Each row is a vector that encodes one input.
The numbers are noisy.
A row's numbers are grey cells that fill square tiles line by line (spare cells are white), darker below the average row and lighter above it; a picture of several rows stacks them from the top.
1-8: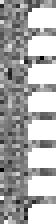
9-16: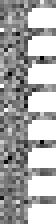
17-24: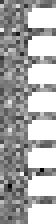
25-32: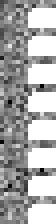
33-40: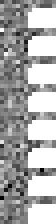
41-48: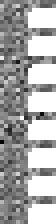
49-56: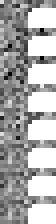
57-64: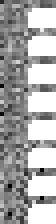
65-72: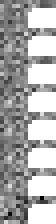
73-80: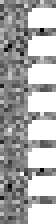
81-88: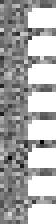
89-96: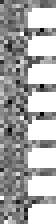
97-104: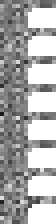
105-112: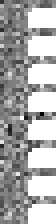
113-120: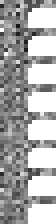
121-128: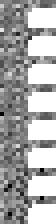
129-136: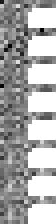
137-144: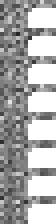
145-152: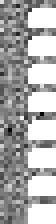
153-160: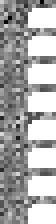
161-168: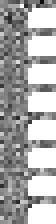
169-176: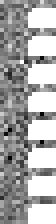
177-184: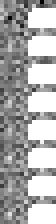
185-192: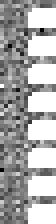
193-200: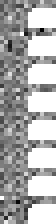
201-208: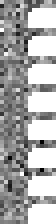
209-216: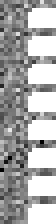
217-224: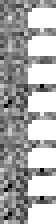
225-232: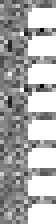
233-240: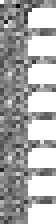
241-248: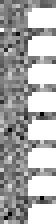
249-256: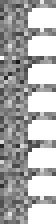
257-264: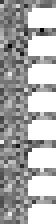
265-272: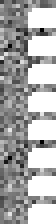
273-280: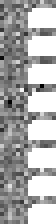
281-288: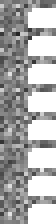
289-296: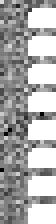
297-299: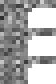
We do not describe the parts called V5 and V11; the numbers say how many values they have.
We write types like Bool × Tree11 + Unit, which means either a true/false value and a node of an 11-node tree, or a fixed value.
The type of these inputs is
Bool × ((Line4 + V11) × V5 + Line8).
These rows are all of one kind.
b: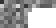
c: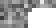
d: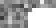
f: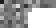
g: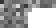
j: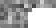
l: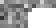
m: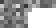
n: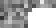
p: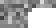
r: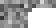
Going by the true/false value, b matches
f, g and m.
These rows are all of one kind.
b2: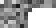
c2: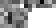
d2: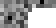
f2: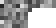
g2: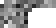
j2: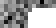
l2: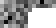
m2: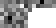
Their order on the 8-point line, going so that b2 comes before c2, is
g2, l2, j2, b2, d2, m2, f2, c2.
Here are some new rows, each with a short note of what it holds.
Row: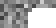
a true/false value, a value of V5 and a value of V11
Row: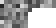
a point on an 8-point line and a true/false value
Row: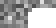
a true/false value, a value of V5 and a value of V11
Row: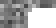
a true/false value, a value of V5 and a value of V11
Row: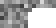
a point on a 4-point line, a true/false value and a value of V5
